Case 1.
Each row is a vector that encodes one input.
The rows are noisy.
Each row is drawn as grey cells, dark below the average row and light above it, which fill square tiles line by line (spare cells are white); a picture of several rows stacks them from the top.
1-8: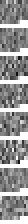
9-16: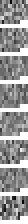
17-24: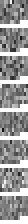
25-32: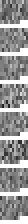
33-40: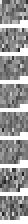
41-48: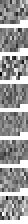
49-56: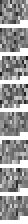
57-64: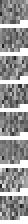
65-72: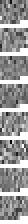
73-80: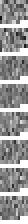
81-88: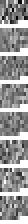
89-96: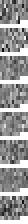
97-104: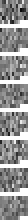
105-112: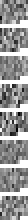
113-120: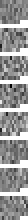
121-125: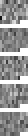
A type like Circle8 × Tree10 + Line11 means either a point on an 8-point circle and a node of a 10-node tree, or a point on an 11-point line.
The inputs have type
Label12 + Line4 + Line7.
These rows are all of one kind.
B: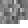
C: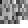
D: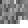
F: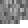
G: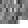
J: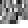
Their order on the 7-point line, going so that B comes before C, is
G, B, J, F, C, D.
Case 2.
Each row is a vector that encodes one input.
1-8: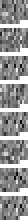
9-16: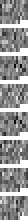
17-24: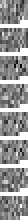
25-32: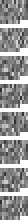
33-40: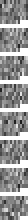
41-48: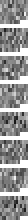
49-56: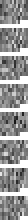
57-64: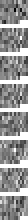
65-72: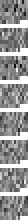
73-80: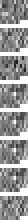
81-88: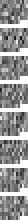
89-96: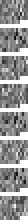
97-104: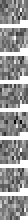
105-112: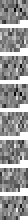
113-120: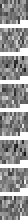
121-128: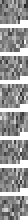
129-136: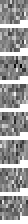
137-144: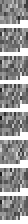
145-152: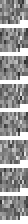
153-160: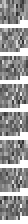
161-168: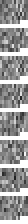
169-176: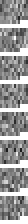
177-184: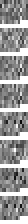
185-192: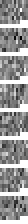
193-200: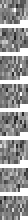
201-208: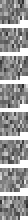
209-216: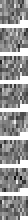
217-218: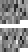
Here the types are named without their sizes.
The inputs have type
Bool × Line × Line + Circle.
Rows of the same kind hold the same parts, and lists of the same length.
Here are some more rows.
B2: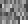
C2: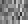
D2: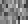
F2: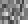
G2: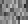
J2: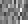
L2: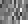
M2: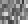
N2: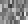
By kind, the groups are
B2, C2, D2, G2, J2, L2
F2, M2, N2

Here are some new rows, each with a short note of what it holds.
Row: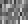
a point on each of two lines and a true/false value
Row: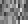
a point on each of two lines and a true/false value
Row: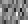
a point on a circle
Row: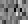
a point on a circle
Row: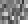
a point on a circle
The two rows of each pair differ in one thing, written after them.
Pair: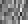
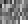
the true/false value
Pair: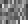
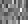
the true/false value
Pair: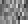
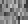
the place on one of the two lines
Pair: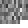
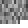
the place on one of the two lines
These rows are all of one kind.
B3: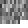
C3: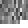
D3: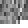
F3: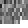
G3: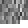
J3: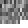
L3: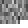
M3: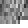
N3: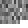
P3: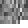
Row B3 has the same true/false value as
F3 and J3.
